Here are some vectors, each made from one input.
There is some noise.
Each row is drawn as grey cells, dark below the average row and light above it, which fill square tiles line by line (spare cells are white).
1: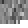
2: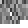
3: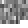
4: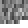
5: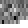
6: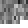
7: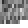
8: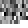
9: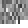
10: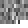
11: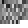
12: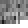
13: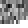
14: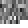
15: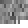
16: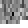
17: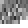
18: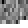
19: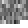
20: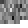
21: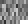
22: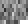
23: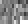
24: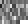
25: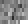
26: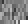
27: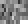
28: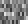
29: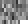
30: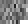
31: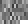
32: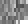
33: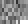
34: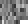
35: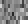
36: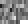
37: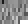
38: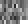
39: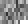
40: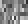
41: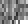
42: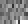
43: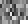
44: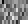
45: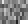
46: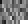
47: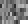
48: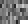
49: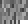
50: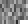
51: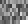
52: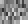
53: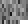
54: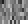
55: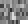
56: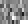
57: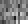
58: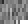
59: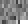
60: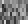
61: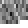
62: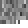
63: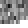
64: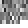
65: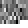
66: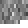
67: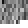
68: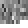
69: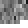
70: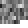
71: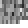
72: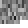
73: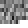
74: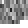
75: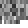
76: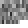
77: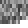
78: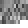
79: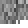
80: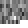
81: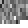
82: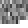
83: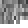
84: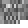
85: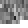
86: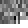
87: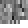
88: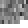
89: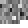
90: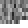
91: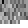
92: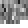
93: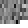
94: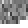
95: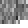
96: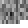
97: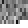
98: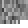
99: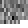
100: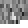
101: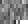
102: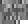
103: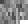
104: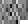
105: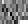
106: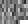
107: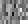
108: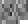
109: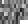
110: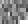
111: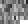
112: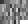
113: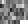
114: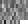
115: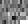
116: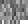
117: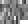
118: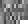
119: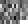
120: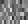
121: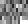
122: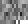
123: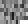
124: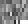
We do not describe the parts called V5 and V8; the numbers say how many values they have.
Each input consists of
a value of V8, together with either one of 9 labels, or a true/false value and a value of V5.
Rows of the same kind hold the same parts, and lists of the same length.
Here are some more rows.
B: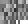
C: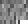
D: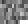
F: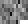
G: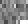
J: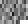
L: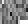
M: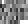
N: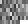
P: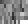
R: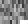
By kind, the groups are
B, D, G, J, L, M, N, P
C, F, R

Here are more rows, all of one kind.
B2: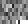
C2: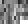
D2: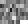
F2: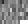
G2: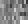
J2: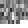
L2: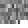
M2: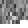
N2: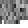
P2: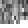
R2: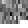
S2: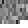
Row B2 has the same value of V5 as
M2 and R2.
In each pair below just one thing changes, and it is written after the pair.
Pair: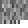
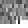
the true/false value
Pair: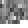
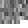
the value of V8
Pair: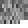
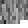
the value of V5
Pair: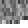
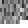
the value of V5
